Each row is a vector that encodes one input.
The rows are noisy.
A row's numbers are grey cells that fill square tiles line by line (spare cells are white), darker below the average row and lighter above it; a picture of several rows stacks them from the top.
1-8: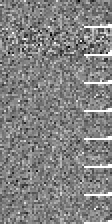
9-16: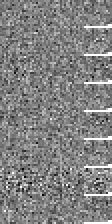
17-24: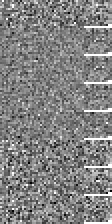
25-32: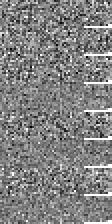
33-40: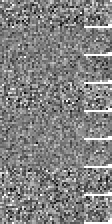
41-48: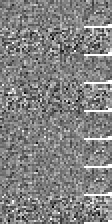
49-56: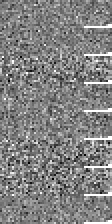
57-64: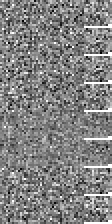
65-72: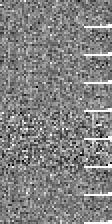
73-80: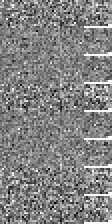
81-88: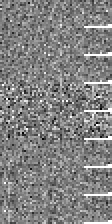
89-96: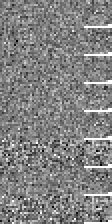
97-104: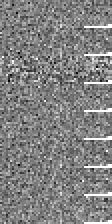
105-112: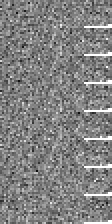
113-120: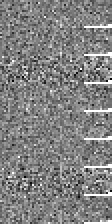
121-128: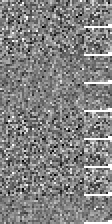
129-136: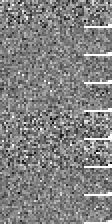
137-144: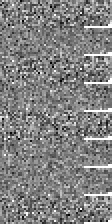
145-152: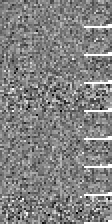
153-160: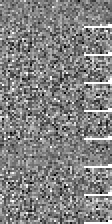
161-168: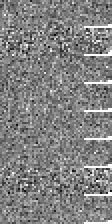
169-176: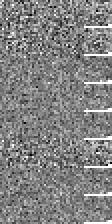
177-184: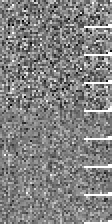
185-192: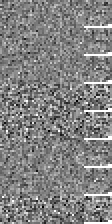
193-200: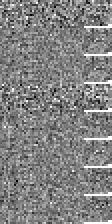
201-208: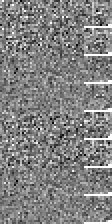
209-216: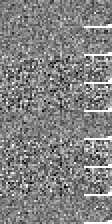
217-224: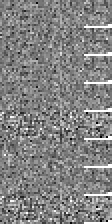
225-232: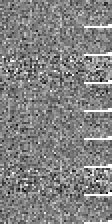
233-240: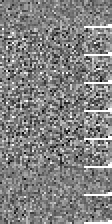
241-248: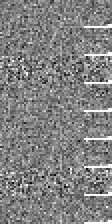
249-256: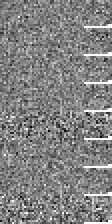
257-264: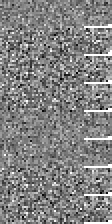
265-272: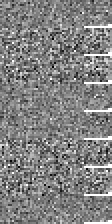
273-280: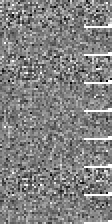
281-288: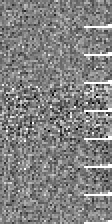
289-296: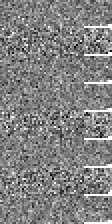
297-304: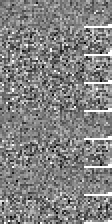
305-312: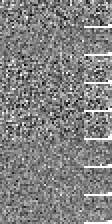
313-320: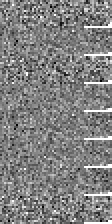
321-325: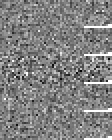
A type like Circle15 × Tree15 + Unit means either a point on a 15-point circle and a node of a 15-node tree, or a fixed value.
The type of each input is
Circle11 × Circle11 + List3(Circle6).
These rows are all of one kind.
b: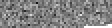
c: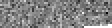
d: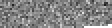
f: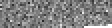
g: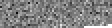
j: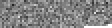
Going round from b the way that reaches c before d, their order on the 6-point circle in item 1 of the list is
b, g, f, c, d, j.
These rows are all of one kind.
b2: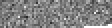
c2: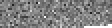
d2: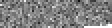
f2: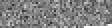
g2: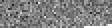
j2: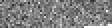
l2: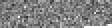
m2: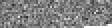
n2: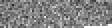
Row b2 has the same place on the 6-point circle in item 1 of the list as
l2 and m2.
